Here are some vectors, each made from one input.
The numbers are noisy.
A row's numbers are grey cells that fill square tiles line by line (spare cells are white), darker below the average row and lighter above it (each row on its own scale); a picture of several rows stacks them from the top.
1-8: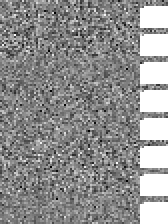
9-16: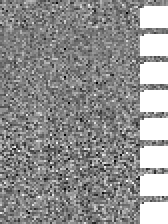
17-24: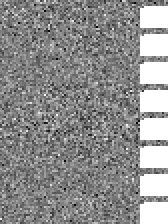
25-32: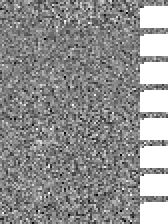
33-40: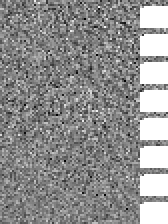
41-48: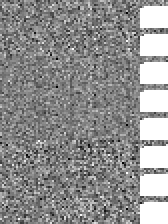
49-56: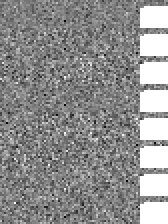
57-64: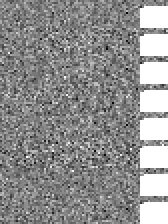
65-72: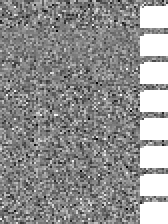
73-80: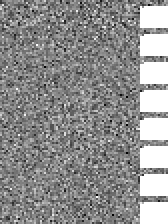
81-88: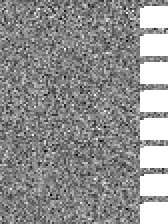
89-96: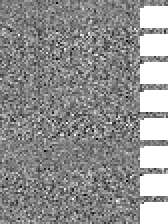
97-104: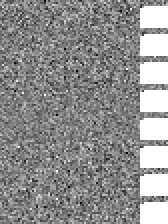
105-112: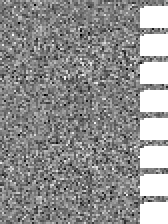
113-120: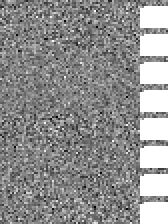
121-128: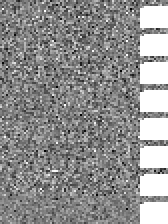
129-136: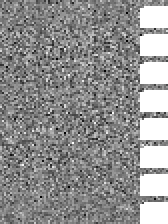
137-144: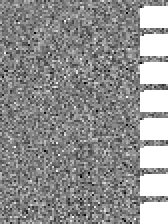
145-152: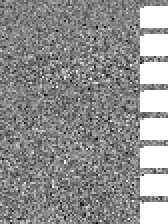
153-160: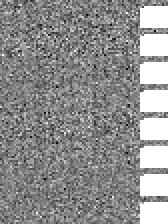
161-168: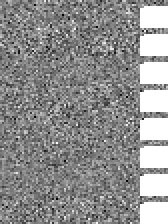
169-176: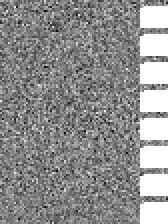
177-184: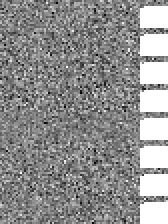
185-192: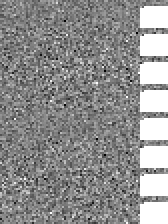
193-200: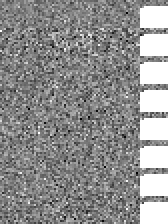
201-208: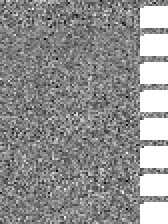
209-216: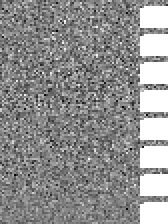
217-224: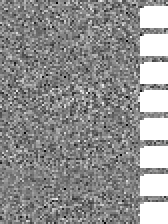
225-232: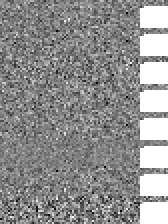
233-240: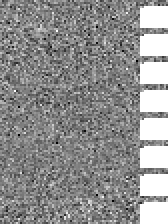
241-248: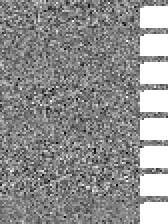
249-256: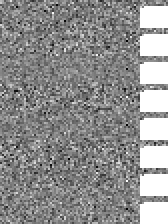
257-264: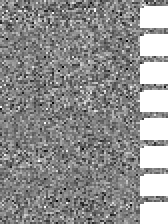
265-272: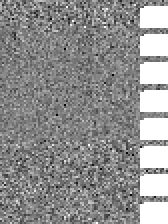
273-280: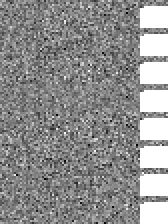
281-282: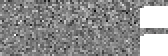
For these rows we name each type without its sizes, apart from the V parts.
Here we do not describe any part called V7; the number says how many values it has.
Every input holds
either a point on a circle and a point on a line, or a true/false value and a value of V7.
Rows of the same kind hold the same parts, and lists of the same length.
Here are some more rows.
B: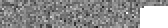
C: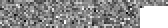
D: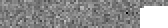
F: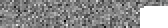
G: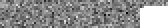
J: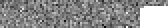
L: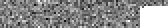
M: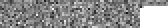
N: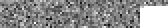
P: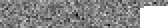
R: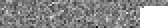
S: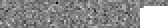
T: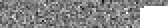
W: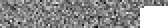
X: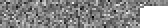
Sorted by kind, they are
B, F, J, L, N, P, R, T, W, X
C, D, G, M, S

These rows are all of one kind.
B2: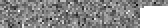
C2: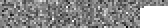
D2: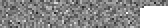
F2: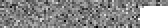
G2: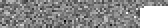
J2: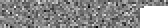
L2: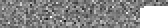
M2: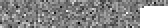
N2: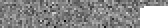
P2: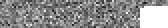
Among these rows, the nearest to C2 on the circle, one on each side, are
G2 and L2.
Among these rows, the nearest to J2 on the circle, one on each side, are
B2 and D2.
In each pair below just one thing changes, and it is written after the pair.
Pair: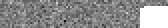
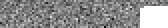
the place on the circle
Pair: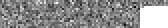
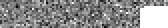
the place on the line
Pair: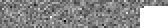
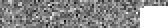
the place on the circle
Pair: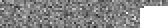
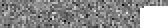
the place on the line
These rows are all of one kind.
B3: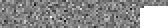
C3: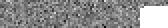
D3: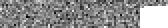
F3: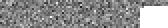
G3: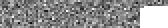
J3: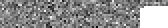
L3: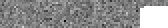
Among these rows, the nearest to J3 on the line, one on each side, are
B3 and F3.
